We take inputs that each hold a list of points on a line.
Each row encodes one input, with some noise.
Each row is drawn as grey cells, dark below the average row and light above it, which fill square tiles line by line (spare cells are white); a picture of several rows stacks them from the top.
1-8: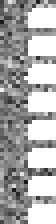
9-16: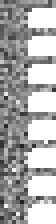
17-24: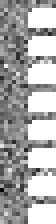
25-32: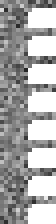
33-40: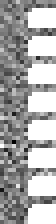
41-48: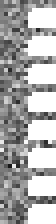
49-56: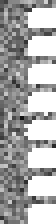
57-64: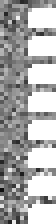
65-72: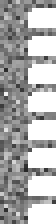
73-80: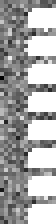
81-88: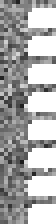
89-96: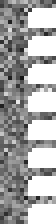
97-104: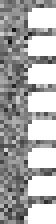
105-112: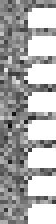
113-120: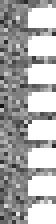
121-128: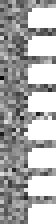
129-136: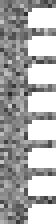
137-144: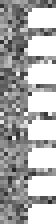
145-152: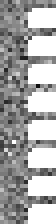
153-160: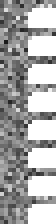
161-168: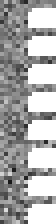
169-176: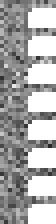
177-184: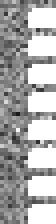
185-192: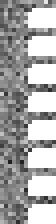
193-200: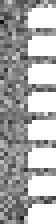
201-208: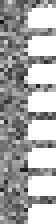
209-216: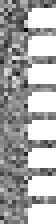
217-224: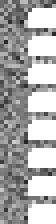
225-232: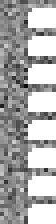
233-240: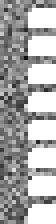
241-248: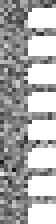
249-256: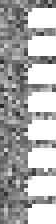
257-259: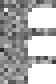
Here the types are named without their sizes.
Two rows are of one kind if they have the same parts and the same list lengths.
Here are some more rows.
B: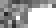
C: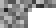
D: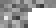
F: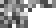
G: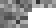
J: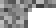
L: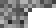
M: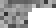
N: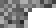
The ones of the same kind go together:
B, G, M
C, D, J
F
L, N

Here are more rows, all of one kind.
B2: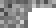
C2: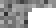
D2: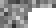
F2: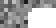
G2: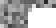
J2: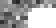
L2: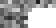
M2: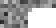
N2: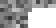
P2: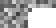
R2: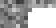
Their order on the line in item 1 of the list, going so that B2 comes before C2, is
L2, J2, N2, R2, D2, B2, C2, P2, F2, M2, G2.
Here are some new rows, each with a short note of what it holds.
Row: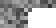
a list of one item
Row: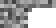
a list of two items
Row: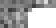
a list of two items
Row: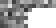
a list of two items
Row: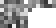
the empty list
